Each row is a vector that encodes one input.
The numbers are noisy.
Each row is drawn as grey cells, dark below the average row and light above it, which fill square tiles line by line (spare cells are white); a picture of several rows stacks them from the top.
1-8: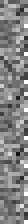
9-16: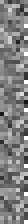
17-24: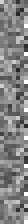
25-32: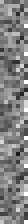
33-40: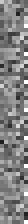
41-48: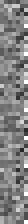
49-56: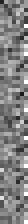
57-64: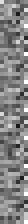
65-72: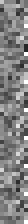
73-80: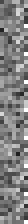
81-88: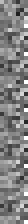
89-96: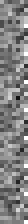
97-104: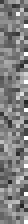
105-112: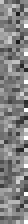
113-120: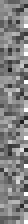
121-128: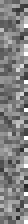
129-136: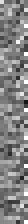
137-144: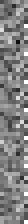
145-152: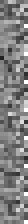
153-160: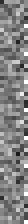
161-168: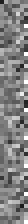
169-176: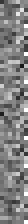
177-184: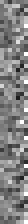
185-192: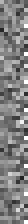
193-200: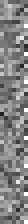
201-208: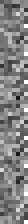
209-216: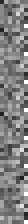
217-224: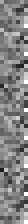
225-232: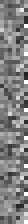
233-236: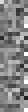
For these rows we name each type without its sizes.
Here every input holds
a label and a true/false value.
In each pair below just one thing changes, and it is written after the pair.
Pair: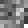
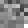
the true/false value
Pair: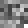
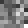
the label
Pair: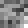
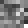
the true/false value
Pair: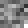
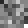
the true/false value
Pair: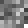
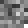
the label
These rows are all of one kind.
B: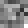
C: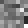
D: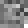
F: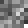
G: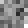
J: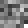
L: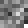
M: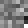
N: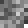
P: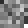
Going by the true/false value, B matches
D and G.
